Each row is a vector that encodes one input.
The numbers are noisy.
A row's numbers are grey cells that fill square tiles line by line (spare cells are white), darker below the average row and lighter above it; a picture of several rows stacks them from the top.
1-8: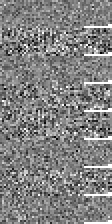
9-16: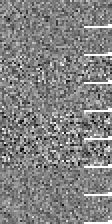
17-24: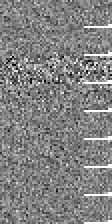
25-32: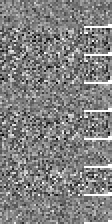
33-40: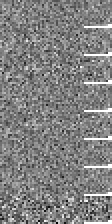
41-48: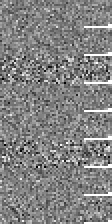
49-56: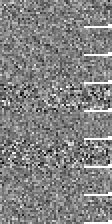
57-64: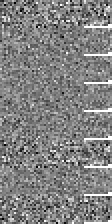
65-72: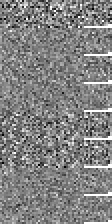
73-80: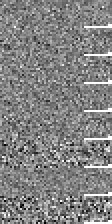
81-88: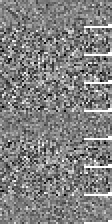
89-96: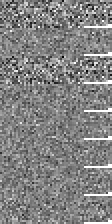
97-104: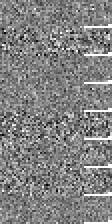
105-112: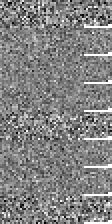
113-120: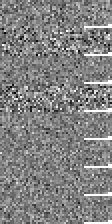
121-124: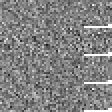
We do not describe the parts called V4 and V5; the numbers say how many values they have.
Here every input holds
either a point on each of two 3-point lines, or a point on a 6-point line and a value of V5, or a value of V4.
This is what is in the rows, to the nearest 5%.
About 30% of them hold a point on each of two 3-point lines. About 40% of them hold a point on a 6-point line and a value of V5. The rest hold a value of V4.
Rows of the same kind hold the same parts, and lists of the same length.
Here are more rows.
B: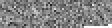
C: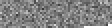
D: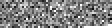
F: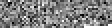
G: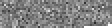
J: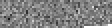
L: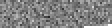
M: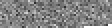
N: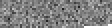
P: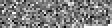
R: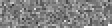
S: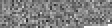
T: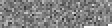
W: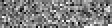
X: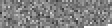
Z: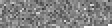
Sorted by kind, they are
B, C, G, M, R, T, Z
D, F, P, W
J, L, N, S, X

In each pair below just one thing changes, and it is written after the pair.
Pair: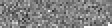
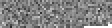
the place on the 6-point line
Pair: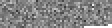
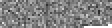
the place on the 6-point line
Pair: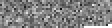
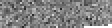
the value of V5
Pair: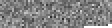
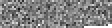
the place on the 6-point line
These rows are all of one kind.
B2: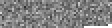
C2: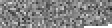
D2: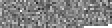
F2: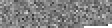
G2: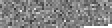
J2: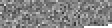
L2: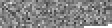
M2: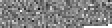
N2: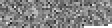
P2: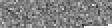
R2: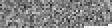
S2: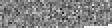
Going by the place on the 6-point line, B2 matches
D2, M2, N2 and P2.
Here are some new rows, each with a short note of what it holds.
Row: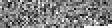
a value of V4
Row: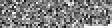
a value of V4
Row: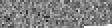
a point on each of two 3-point lines
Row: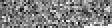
a value of V4
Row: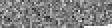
a point on each of two 3-point lines
